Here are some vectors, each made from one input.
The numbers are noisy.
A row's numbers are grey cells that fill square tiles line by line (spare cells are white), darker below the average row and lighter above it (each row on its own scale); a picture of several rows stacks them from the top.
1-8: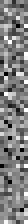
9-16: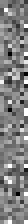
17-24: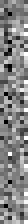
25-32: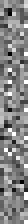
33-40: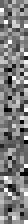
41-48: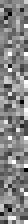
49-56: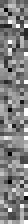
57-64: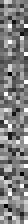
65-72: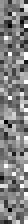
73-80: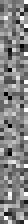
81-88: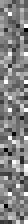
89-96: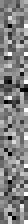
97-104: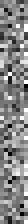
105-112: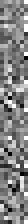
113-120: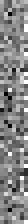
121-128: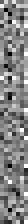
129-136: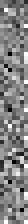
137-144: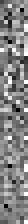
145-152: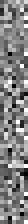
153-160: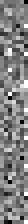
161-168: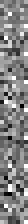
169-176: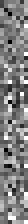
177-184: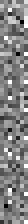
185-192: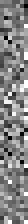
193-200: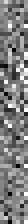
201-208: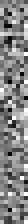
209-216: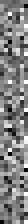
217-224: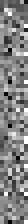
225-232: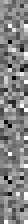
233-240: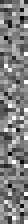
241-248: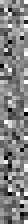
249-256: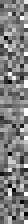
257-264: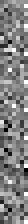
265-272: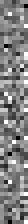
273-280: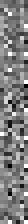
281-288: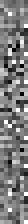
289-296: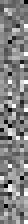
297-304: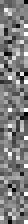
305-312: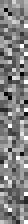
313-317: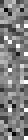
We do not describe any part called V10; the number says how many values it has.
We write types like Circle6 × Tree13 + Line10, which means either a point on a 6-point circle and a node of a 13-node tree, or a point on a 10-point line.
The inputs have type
(Circle9 + Line11) × V10.
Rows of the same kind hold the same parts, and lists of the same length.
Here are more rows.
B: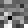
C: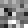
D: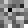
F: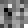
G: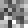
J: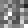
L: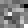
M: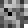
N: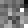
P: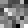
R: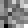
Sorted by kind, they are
B, D, J, L, N, P
C, F, G, M, R

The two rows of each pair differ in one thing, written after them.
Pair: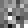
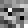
the place on the 9-point circle
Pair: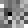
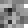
the place on the 9-point circle
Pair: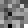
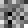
the value of V10
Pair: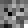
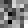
the value of V10
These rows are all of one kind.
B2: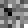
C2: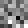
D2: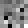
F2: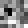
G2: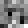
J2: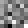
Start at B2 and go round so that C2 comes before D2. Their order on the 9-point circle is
B2, F2, J2, C2, D2, G2.
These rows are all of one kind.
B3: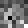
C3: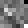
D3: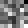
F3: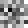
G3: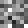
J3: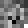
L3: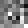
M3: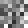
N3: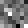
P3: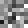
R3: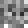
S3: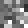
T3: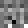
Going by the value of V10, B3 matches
J3, L3 and T3.
